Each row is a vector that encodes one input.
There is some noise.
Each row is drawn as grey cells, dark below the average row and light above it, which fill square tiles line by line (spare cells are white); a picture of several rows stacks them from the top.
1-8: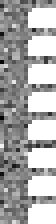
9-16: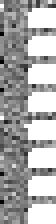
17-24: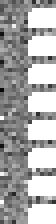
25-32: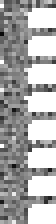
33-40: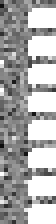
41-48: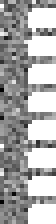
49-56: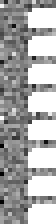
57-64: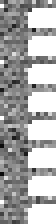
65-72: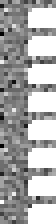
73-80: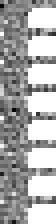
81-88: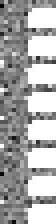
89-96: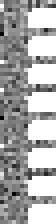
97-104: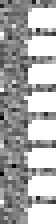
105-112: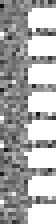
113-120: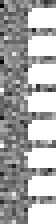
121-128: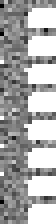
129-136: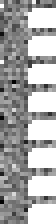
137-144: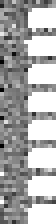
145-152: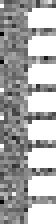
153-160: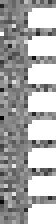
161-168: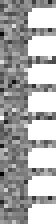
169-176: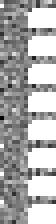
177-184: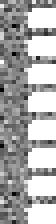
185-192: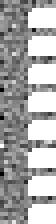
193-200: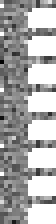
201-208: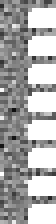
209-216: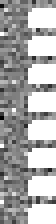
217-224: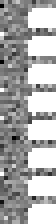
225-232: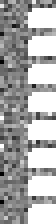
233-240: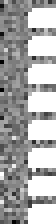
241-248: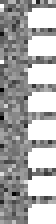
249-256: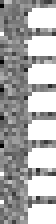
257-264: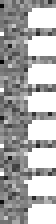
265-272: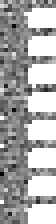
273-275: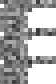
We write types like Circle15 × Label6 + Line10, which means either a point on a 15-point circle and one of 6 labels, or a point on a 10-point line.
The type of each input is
(Line8 + Line9) × Tree12 × (Tree12 + Unit).
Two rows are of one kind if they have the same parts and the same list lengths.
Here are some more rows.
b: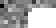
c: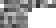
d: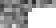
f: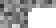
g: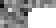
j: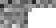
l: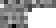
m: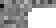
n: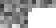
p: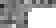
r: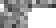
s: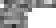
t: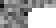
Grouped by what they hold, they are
b, d, f, g, j, n, t
c, r
l, s
m, p

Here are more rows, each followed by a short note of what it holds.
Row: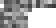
a point on a 9-point line and a node of each of two 12-node trees
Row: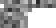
a point on a 9-point line and a node of each of two 12-node trees
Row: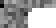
a point on an 8-point line and a node of each of two 12-node trees
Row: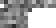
a point on a 9-point line and a node of a 12-node tree
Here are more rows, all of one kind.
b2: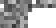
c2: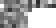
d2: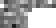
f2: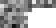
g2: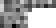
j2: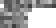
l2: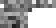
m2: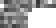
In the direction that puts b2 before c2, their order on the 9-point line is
b2, c2, j2, l2, m2, d2, f2, g2.
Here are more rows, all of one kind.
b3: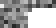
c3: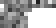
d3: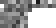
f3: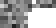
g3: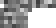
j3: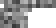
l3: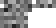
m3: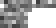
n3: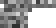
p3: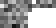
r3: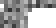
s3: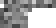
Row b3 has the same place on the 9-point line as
f3 and p3.
